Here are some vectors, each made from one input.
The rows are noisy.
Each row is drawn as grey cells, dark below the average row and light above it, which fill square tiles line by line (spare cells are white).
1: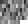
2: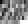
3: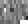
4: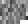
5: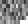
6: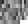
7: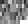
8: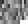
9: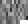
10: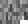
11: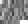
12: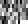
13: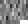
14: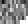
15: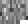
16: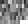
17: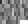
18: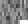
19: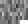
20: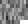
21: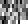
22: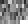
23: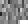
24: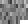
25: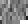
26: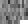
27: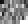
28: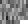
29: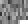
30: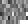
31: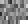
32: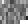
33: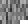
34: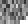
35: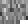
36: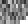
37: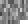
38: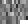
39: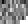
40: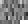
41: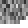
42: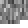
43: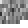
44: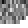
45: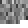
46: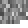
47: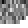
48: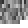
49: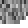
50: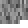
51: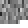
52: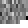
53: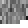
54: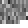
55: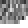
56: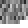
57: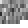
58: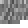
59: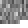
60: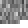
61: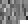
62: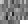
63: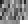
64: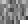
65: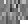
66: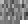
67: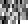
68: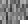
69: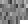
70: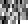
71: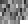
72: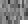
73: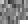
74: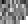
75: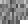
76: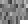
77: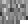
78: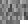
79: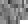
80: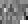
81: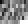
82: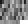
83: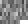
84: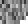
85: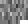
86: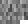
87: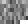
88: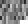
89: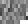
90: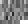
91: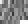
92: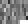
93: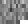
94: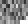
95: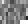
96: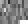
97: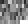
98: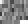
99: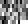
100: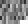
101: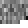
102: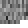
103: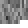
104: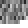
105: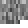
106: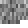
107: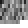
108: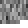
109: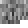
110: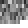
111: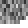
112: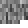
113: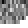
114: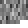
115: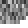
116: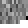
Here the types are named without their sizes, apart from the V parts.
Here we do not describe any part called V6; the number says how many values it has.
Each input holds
a list of items, each a true/false value and a value of V6.
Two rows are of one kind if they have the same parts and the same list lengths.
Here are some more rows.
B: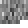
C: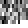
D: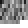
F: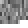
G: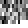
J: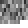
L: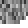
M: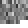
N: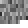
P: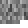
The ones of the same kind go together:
B, F, M, N, P
C, G
D, J, L

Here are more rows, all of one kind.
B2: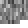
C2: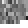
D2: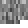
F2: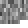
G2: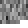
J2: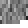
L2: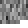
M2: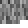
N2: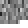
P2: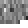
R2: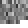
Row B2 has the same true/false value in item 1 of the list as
F2 and N2.
